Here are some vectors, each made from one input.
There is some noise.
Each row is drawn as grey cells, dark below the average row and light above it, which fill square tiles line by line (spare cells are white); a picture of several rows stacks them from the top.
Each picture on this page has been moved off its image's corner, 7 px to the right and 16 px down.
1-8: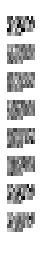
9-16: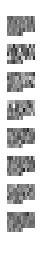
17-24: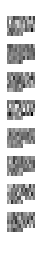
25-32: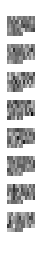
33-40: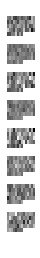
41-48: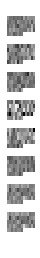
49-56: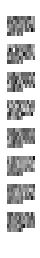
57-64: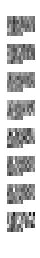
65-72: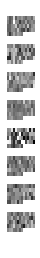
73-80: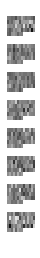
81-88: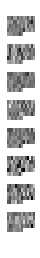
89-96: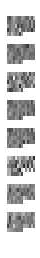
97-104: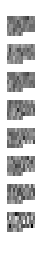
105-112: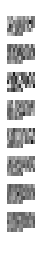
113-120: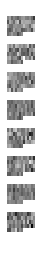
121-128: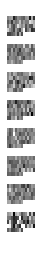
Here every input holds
a point on a 6-point line, together with either one of 7 labels, or a point on a 6-point line.
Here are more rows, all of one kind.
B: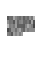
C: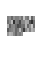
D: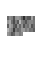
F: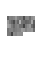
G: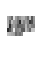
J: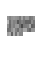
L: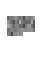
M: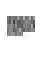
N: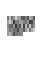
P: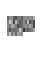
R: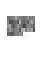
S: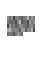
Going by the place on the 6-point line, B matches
D, F, J and L.
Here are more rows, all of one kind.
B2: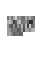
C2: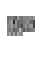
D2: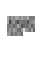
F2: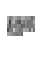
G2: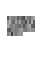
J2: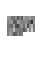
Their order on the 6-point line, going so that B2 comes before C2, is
B2, J2, F2, D2, C2, G2.
